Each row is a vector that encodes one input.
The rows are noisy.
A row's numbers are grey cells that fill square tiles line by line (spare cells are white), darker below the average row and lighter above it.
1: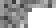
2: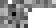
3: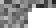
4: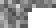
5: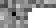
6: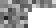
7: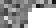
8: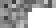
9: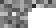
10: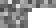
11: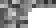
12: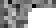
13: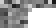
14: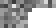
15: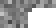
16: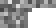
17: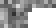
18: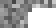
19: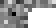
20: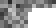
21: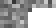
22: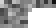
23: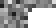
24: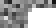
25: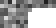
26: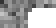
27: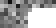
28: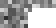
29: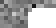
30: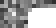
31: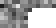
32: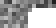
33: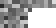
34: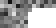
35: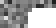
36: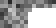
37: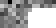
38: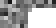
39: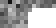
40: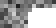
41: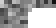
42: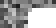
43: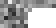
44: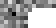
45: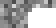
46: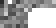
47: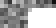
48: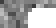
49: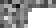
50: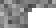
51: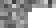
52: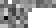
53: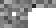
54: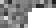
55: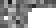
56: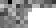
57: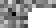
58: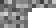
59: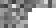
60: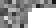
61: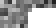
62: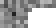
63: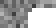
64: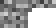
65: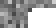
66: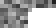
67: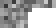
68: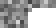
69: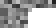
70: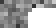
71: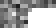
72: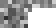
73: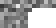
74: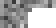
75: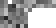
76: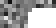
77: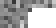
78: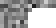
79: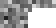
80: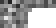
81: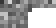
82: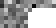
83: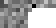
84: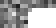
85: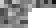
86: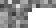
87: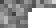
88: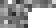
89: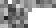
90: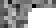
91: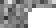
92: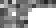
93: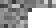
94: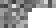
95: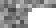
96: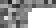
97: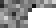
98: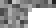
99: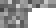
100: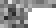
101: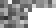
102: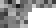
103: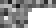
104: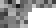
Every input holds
one of 6 labels and a point on a 5-point line, together with either a fixed value, or three true/false values.
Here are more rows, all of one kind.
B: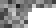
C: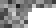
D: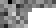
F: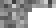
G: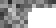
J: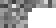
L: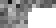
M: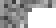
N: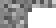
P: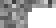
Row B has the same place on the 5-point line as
C and D.
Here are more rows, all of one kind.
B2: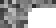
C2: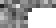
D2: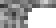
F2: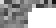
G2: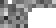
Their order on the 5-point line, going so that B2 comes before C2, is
F2, B2, D2, C2, G2.
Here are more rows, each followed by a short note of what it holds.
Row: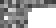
one of 6 labels, a point on a 5-point line and three true/false values
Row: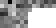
one of 6 labels and a point on a 5-point line
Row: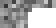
one of 6 labels and a point on a 5-point line
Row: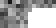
one of 6 labels and a point on a 5-point line
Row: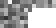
one of 6 labels and a point on a 5-point line
